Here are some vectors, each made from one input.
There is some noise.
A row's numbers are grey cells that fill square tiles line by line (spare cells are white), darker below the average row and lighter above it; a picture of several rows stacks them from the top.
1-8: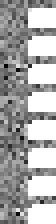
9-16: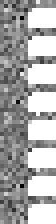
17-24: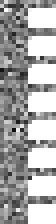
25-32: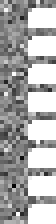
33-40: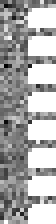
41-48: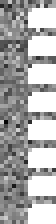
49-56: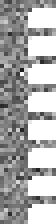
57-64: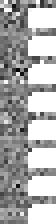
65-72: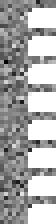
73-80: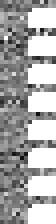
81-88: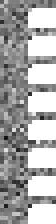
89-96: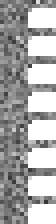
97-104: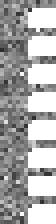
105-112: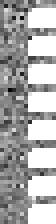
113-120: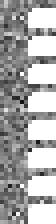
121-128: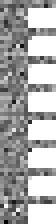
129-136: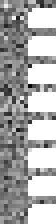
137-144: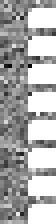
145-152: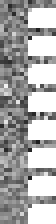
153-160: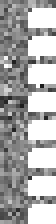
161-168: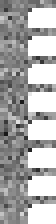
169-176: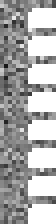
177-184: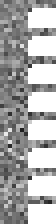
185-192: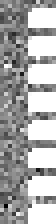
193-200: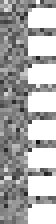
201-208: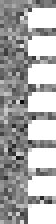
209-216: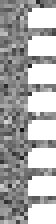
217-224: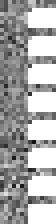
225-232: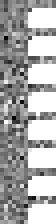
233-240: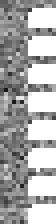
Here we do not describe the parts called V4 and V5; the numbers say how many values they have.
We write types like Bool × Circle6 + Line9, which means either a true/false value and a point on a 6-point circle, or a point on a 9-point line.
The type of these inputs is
(Label7 × V4 + V5) × Line9.
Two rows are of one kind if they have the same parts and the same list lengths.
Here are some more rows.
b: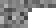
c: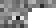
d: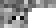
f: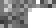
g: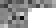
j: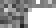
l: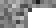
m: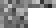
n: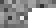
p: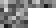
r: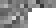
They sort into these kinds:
b, c, l, n, r
d, f, g, j, m, p

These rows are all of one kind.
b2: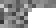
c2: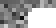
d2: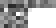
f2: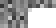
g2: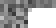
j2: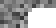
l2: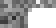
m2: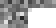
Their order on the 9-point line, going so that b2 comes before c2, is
b2, m2, d2, g2, j2, f2, l2, c2.
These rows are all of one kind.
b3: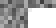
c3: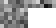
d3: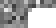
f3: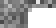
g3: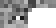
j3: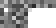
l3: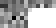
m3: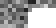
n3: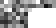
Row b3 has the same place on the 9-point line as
g3 and j3.
